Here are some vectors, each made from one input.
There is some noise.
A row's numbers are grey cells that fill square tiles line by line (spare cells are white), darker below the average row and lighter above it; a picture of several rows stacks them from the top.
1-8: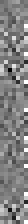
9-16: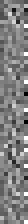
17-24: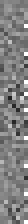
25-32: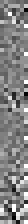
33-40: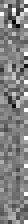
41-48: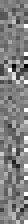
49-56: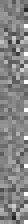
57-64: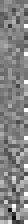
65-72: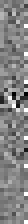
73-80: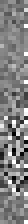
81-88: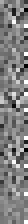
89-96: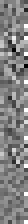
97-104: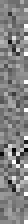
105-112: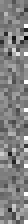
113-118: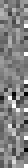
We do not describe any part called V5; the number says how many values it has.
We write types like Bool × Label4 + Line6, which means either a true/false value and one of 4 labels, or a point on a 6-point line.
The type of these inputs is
(Line4 + Tree7) × V5.
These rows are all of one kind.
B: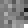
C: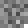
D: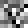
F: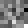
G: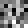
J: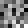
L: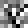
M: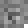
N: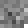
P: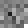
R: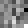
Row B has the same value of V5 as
G and P.
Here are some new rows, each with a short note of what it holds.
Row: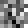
a point on a 4-point line and a value of V5
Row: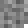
a point on a 4-point line and a value of V5
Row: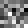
a point on a 4-point line and a value of V5
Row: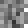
a point on a 4-point line and a value of V5
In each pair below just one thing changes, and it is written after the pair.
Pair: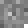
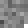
the value of V5
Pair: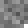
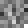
the node of the tree
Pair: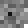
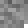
the node of the tree
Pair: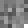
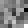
the node of the tree
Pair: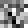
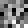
the node of the tree
